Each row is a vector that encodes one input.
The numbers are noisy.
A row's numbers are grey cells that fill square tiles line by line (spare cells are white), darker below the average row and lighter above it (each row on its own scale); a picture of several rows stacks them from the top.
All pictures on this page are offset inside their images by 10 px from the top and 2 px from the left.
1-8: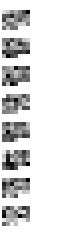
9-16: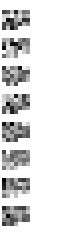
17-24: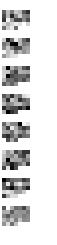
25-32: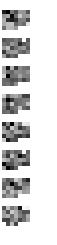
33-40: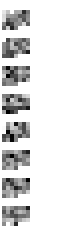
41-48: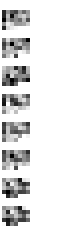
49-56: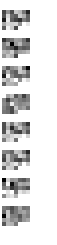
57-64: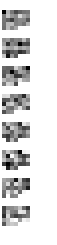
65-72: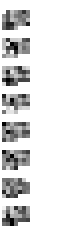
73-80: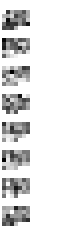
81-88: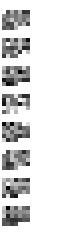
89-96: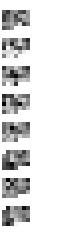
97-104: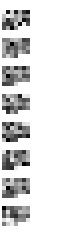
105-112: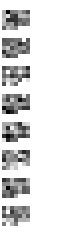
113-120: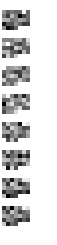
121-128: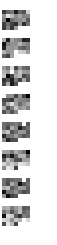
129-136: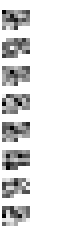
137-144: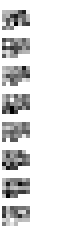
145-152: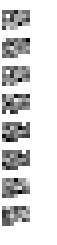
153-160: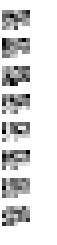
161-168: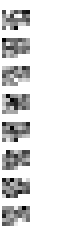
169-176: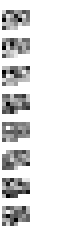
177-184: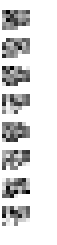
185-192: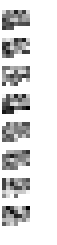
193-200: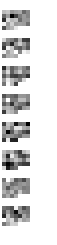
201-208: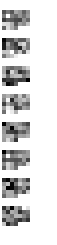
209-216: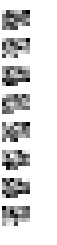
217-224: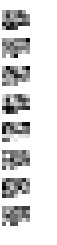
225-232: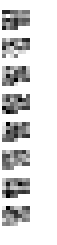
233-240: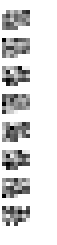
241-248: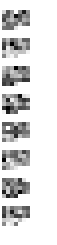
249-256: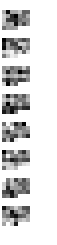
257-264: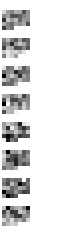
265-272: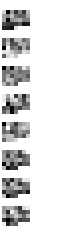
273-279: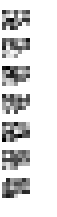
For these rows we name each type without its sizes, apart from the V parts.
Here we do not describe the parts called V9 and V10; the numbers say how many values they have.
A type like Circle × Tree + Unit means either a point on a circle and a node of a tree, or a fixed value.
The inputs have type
Bool × V9 × V10 + Label.
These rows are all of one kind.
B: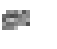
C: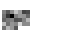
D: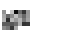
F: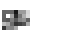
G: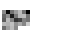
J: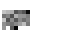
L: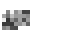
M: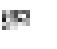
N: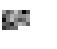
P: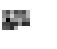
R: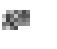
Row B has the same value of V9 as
J, L and R.
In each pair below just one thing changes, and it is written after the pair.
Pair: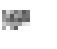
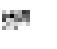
the true/false value
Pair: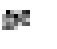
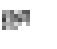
the value of V10
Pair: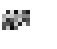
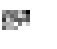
the true/false value
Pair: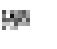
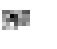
the value of V10
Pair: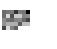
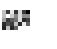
the value of V10
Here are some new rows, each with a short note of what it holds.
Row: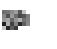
a label
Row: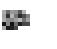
a label
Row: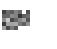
a label
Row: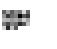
a label
